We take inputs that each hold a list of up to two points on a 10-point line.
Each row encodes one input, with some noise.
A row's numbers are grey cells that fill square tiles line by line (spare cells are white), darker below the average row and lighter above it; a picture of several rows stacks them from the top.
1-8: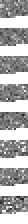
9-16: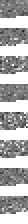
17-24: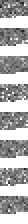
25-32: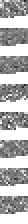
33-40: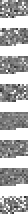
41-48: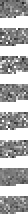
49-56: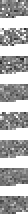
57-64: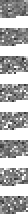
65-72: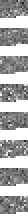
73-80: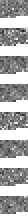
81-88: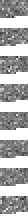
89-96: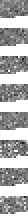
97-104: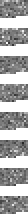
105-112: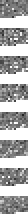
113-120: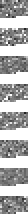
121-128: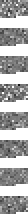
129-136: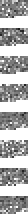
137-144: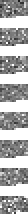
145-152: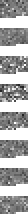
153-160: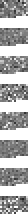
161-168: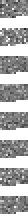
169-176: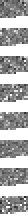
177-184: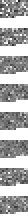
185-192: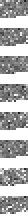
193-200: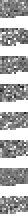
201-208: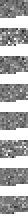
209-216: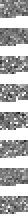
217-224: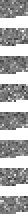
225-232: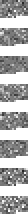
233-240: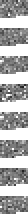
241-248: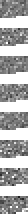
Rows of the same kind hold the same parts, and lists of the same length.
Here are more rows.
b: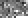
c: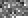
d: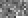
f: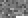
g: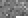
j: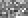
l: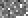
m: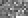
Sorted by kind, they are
b, d, f, j, m
c
g, l

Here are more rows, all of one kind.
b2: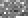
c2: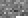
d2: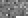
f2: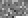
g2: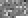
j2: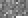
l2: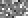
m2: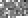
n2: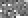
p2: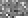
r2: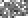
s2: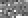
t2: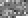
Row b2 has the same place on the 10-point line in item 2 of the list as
f2, j2, m2 and r2.
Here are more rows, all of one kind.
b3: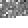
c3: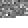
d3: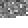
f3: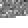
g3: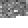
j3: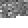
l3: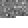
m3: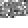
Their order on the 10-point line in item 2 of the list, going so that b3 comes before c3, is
j3, b3, m3, g3, f3, c3, d3, l3.
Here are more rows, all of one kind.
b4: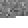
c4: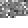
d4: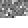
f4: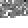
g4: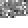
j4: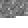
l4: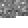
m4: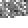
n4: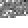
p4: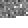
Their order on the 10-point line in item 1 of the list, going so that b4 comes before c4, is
m4, b4, f4, c4, p4, l4, g4, n4, j4, d4.
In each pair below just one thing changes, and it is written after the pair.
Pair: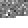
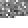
the place on the 10-point line in item 2 of the list
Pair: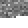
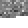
the place on the 10-point line in item 2 of the list
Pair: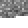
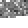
the place on the 10-point line in item 1 of the list
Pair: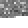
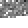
the place on the 10-point line in item 2 of the list
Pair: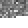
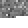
the place on the 10-point line in item 1 of the list
